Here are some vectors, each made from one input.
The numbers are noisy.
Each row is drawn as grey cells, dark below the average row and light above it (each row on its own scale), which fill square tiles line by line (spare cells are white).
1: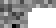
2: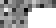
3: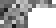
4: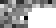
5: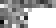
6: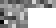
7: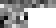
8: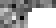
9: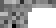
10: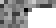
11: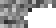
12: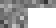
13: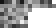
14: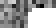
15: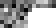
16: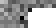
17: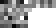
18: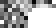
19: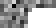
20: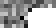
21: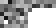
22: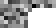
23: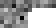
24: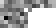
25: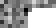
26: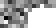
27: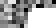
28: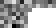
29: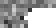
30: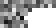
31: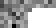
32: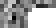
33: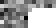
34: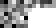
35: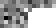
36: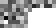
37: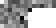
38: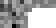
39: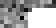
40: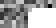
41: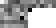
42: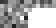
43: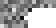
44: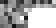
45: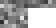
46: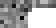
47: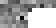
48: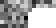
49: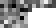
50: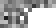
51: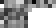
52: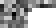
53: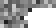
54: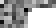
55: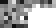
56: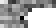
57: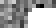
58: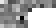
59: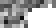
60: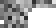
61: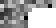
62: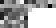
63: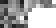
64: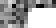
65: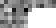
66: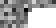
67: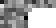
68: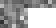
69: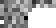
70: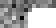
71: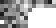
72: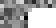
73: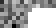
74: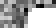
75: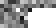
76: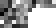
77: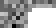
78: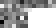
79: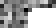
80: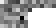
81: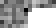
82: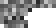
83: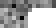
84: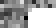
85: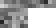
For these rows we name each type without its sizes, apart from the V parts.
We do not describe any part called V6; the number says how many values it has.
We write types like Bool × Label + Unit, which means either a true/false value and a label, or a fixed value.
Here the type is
Line × (Line + V6).
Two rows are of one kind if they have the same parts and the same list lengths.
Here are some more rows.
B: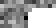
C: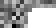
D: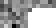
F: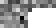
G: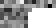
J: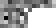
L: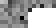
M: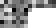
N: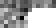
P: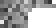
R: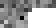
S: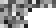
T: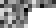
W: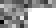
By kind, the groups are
B, C, D, G, J, P, W
F, L, M, N, R, S, T

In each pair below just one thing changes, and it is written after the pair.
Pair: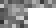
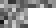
the place on the line
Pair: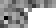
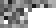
the place on the line
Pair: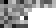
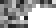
the place on the line
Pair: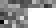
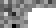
the value of V6
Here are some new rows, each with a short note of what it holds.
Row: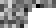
a point on each of two lines
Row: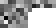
a point on a line and a value of V6
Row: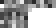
a point on a line and a value of V6
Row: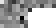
a point on each of two lines
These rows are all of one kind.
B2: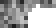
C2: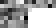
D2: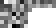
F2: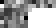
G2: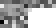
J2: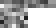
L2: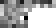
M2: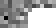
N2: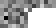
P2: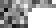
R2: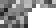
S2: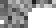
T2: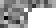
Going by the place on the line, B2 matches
P2 and R2.
